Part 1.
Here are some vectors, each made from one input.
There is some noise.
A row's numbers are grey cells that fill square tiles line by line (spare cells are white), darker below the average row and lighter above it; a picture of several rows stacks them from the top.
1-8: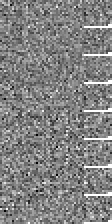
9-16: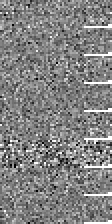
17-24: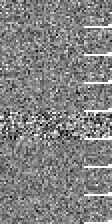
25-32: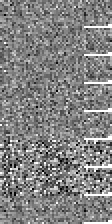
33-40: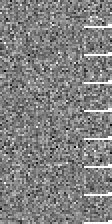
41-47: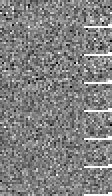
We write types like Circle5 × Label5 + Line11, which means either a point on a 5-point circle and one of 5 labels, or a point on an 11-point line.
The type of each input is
List2(Line5).
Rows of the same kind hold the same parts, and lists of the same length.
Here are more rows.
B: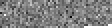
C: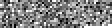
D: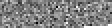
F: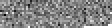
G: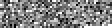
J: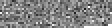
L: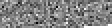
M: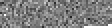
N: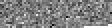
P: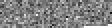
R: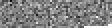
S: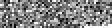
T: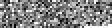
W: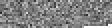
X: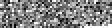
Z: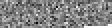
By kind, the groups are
B, J, M, R
C, G, S, T, X
D, F, L, N, P, W, Z

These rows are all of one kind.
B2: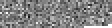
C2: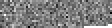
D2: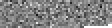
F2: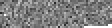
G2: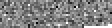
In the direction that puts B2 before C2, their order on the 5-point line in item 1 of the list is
B2, D2, F2, C2, G2.
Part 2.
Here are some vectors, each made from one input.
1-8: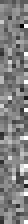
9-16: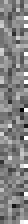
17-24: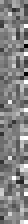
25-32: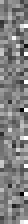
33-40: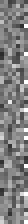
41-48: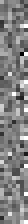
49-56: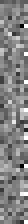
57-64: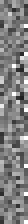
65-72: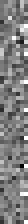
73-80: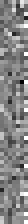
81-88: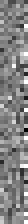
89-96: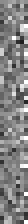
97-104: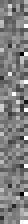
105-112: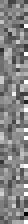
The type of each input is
Bool × Line14.
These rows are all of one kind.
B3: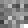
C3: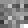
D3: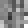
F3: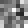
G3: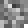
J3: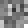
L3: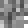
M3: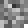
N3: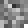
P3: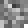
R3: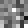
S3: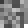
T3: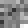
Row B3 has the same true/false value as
C3 and T3.
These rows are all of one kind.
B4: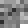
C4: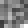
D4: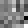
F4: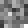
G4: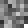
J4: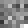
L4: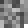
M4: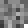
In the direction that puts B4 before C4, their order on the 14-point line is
D4, L4, J4, B4, C4, F4, M4, G4.
